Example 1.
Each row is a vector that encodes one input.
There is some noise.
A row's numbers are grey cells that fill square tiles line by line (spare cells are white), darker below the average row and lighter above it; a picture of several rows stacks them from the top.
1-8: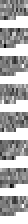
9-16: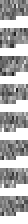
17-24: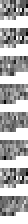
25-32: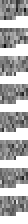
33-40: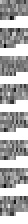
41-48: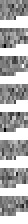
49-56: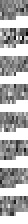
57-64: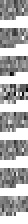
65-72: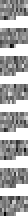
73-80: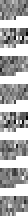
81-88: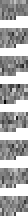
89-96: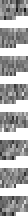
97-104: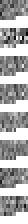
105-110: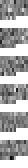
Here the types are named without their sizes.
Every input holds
either a point on a circle, or a fixed value.
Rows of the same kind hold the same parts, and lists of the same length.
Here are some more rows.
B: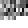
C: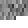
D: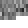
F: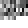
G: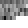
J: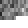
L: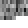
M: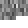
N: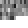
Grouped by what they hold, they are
B, F
C, D, G, J, L, M, N

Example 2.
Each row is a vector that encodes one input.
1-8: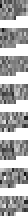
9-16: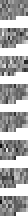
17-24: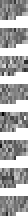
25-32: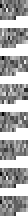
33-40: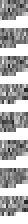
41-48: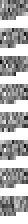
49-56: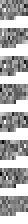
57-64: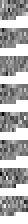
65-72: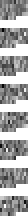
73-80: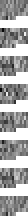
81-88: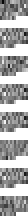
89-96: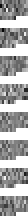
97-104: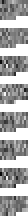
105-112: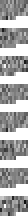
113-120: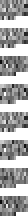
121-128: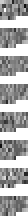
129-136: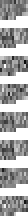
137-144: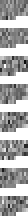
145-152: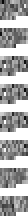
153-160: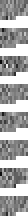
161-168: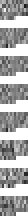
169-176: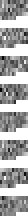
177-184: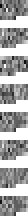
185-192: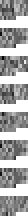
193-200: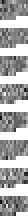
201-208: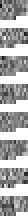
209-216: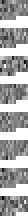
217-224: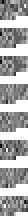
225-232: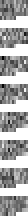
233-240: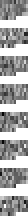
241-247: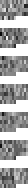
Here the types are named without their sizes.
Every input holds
a node of a tree.
